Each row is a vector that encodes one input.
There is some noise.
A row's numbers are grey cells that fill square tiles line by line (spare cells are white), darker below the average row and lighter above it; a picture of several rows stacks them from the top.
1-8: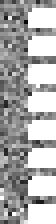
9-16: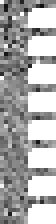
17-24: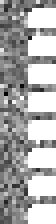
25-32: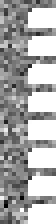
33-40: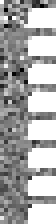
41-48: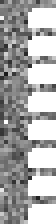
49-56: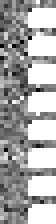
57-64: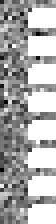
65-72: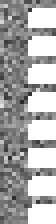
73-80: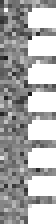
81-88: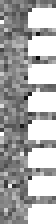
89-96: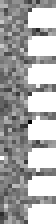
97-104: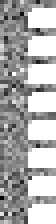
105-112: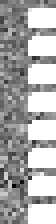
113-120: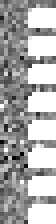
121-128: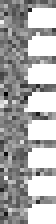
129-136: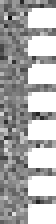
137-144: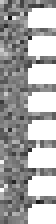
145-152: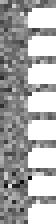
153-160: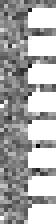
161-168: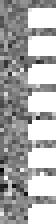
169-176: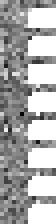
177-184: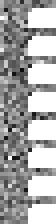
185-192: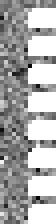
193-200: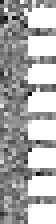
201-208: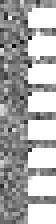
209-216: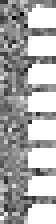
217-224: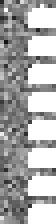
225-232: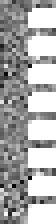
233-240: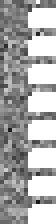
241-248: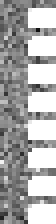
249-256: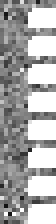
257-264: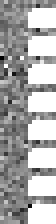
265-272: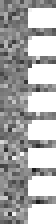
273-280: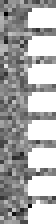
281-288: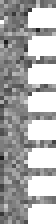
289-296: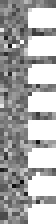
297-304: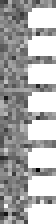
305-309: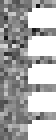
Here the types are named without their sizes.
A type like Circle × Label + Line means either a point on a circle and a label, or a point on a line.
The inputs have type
Line × Line.
